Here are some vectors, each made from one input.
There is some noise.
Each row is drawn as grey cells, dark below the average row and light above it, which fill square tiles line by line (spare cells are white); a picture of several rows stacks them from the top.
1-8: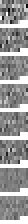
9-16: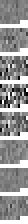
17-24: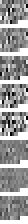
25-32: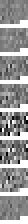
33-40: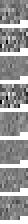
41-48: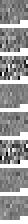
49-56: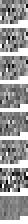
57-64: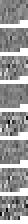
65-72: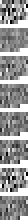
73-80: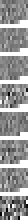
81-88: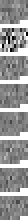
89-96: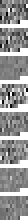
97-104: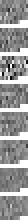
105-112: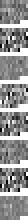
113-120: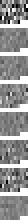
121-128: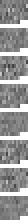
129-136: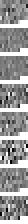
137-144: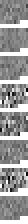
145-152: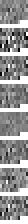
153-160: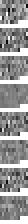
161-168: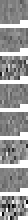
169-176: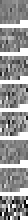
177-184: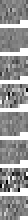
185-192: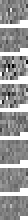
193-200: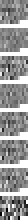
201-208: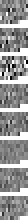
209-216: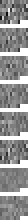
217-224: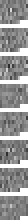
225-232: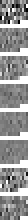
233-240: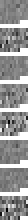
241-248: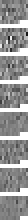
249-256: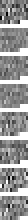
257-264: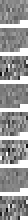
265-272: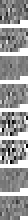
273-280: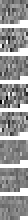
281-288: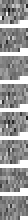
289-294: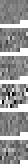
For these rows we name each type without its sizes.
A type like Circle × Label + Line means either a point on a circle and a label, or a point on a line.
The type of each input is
Bool × Bool × Bool × Bool × (Label + Line).
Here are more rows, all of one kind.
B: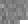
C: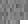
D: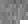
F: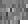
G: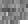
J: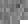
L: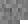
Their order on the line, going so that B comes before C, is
L, F, G, D, B, C, J.
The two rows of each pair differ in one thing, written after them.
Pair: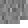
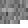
one of the four true/false values
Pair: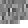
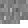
the label
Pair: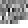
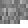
one of the four true/false values
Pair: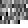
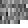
the label
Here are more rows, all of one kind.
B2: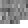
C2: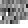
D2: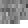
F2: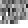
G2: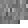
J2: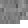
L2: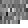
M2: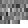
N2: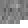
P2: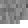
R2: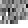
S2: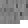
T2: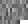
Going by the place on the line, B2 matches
C2 and T2.
